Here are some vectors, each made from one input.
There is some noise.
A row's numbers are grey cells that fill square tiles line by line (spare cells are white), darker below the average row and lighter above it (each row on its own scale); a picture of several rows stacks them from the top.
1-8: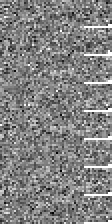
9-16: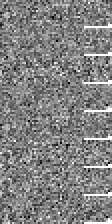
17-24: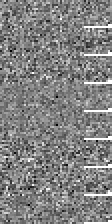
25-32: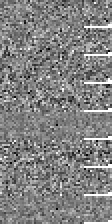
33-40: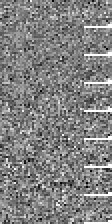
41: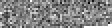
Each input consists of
either a point on a 5-point line, or three true/false values.
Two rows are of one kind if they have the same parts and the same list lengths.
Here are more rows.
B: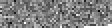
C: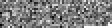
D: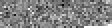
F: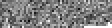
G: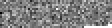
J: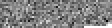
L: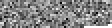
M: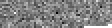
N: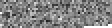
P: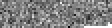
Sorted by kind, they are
B, D, F, J, N, P
C, G, L, M

